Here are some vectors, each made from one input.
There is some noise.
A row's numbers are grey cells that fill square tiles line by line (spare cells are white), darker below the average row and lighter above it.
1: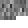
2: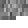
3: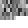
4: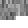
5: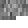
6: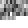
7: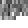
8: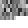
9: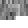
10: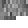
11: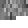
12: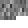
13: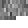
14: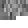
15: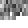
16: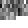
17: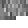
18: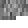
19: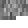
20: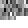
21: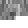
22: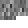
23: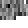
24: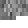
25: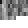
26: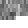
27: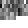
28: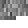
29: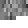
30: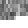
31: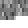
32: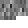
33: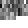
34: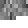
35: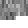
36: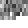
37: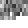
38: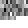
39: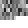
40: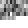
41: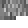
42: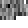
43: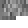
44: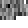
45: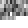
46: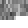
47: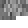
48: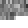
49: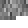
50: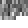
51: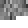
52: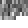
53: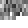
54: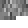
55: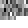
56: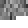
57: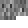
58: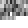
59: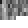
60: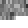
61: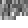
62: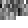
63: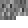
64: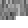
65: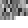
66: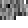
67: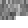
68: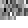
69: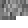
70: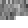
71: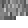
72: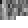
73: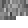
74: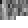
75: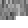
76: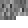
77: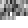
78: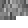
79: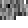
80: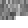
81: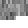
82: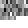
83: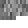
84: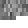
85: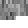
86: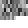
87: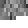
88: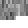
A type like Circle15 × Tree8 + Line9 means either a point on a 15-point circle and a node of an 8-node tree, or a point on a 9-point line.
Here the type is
Bool × (Tree8 + Unit) + Line8.
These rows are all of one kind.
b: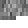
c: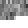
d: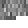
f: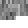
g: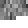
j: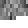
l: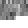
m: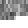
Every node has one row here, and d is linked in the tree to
f.
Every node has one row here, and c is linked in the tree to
g and l.
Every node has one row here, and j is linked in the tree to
g.
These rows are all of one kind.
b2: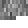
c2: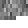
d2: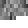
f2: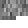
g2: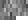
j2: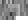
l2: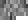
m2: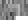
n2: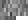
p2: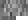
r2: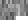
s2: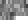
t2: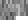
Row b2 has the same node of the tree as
j2, m2 and n2.
